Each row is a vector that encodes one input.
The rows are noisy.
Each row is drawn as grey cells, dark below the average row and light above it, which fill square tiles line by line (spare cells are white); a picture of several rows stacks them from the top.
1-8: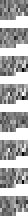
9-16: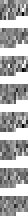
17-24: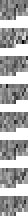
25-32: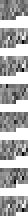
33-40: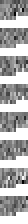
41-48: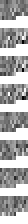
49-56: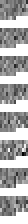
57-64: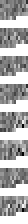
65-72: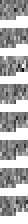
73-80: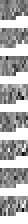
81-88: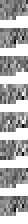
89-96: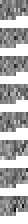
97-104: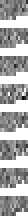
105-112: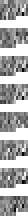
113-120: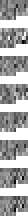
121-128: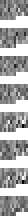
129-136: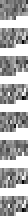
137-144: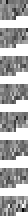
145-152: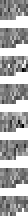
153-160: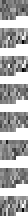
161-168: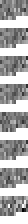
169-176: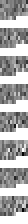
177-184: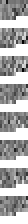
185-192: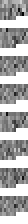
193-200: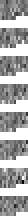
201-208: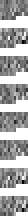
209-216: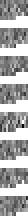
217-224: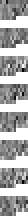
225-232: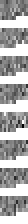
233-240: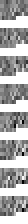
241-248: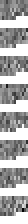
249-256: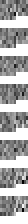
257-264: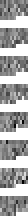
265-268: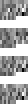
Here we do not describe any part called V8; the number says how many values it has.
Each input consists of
either a point on a 7-point line, or a true/false value and a value of V8.
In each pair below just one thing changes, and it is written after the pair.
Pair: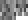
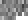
the value of V8
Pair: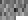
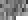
the value of V8
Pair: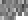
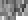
the true/false value
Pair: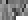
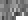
the true/false value
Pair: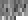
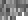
the true/false value
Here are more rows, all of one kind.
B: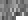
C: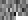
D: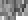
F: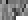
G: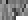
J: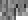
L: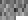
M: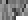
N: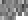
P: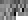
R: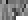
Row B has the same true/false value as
C and N.
